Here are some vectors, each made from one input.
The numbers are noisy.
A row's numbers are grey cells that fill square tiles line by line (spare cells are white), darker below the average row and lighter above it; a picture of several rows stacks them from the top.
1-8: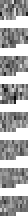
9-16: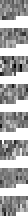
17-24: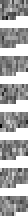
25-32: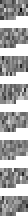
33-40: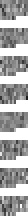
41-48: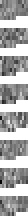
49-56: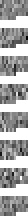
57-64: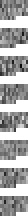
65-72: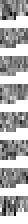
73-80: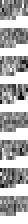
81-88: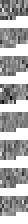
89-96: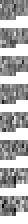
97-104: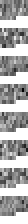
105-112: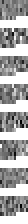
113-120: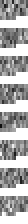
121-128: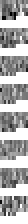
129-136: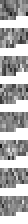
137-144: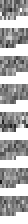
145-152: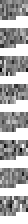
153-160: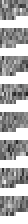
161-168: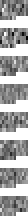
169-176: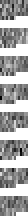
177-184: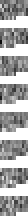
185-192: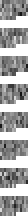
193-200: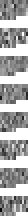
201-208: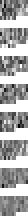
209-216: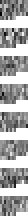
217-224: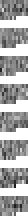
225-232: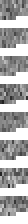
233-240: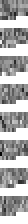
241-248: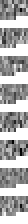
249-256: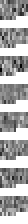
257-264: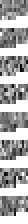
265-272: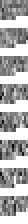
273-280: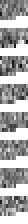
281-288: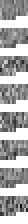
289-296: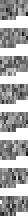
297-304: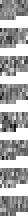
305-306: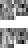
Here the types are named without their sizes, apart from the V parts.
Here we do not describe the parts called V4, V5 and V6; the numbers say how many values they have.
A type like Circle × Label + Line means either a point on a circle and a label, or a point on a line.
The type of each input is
Bool × Bool × Bool × ((Line + V6) × (Tree + V5) + V4).
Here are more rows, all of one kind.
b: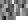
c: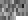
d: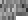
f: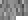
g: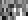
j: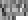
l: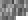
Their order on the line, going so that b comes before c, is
g, b, d, c, j, l, f.
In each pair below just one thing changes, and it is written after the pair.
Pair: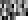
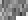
one of the three true/false values
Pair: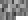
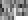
the value of V5
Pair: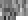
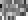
the place on the line
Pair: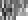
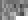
the place on the line
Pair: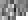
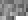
the place on the line
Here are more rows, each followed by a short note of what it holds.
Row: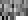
a point on a line, a node of a tree and three true/false values
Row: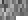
a point on a line, a node of a tree and three true/false values
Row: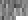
a point on a line, a node of a tree and three true/false values
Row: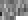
three true/false values, a value of V5 and a value of V6
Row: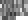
a point on a line, three true/false values and a value of V5
